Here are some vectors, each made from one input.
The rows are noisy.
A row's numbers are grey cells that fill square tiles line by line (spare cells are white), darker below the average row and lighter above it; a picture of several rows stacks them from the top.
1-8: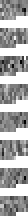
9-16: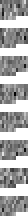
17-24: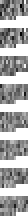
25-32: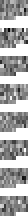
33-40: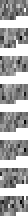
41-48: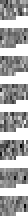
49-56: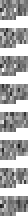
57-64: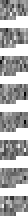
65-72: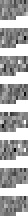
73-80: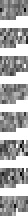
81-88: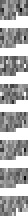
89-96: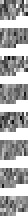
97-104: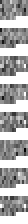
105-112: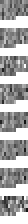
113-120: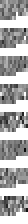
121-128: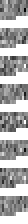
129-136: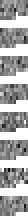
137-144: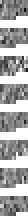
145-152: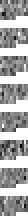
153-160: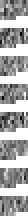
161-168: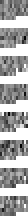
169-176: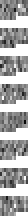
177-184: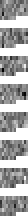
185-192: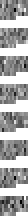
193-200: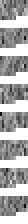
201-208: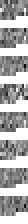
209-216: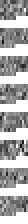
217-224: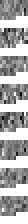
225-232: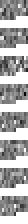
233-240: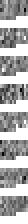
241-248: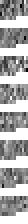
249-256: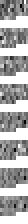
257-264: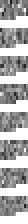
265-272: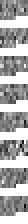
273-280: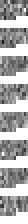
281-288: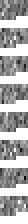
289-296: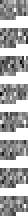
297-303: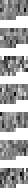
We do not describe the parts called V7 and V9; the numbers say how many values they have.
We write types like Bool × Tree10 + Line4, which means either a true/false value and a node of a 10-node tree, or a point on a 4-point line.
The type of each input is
(Bool × Bool × Bool × Bool + V7) × V9 + Line8.
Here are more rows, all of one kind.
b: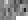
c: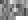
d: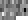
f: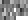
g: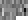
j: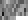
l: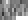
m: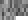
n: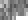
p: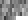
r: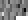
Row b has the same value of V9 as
j, l, n and p.
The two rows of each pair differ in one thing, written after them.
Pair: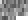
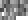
the value of V9
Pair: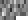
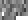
one of the four true/false values
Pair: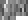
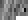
the value of V9
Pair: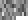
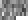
one of the four true/false values
